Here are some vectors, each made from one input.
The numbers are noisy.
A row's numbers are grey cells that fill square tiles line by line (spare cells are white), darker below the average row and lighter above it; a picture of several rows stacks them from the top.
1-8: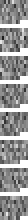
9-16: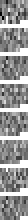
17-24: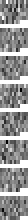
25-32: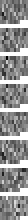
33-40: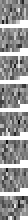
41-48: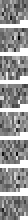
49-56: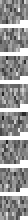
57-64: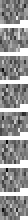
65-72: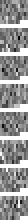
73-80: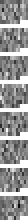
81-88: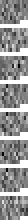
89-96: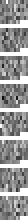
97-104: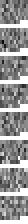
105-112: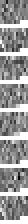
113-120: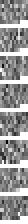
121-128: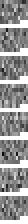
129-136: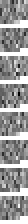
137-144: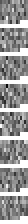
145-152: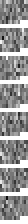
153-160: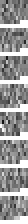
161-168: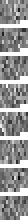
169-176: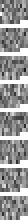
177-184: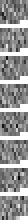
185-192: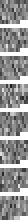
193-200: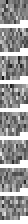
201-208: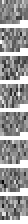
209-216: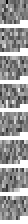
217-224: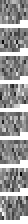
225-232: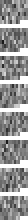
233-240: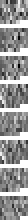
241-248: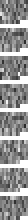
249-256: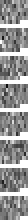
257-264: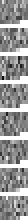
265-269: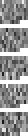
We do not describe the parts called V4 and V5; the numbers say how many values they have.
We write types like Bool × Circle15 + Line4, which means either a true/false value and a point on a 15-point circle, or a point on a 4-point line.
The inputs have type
Bool × (Circle8 + V4) + Circle6 + V5.
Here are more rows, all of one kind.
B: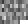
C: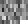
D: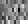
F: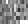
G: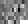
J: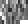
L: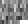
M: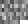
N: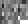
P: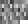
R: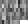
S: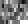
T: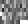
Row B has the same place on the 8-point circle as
M, P and T.
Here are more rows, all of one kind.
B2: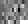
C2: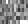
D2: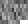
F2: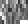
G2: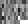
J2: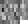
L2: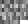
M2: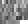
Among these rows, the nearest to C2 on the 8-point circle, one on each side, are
B2 and M2.
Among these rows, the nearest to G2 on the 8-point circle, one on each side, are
B2 and D2.
